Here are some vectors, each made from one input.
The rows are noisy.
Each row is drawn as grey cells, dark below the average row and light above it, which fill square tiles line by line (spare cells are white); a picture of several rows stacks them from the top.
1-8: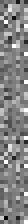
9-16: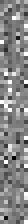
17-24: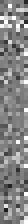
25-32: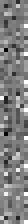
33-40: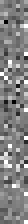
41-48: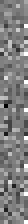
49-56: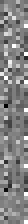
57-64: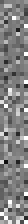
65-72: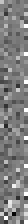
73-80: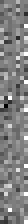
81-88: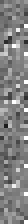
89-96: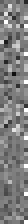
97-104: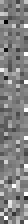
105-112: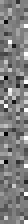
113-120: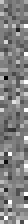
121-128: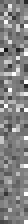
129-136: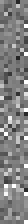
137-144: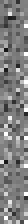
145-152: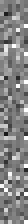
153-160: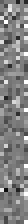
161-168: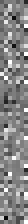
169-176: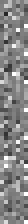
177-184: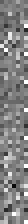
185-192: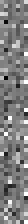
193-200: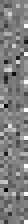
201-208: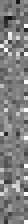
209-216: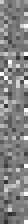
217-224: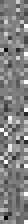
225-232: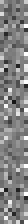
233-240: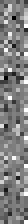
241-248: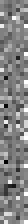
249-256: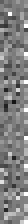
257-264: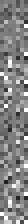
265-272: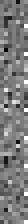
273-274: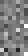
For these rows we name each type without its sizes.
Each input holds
a label, together with either a fixed value, or four true/false values.
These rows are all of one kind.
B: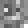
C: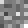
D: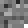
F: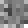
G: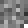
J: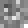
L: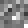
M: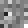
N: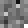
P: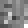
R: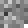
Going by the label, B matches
J and L.
